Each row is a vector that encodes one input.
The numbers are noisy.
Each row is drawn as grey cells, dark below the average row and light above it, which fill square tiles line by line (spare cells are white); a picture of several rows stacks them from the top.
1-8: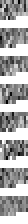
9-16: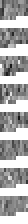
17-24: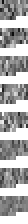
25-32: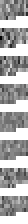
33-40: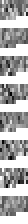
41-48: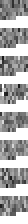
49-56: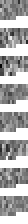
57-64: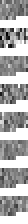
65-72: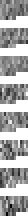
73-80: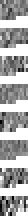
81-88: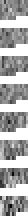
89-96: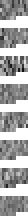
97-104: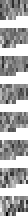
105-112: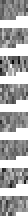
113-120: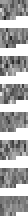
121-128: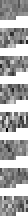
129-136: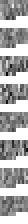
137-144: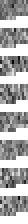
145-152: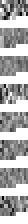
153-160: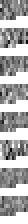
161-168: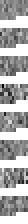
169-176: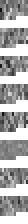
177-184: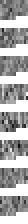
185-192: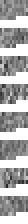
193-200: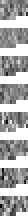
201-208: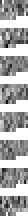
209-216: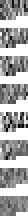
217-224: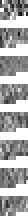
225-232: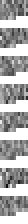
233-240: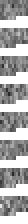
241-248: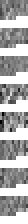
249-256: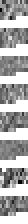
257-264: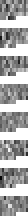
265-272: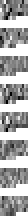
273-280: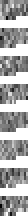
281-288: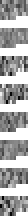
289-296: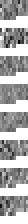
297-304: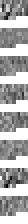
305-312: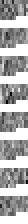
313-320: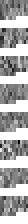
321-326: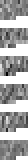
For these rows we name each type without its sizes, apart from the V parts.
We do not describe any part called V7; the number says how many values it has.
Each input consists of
a list of items, each a true/false value and a value of V7.
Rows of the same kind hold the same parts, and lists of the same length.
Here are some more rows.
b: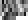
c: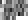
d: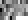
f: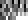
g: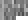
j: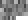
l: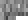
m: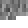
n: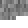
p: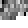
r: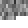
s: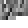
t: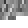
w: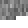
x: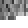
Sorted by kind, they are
b, p, r
c, f, j, m, n, s, w, x
d, g, l, t

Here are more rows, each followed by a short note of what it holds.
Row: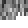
the empty list
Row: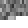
a list of two items
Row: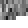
a list of two items
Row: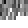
the empty list
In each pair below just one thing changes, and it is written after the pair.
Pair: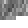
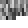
the value of V7 in item 2 of the list
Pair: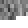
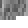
the value of V7 in item 1 of the list
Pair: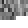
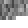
the true/false value in item 1 of the list
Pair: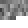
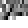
the value of V7 in item 2 of the list
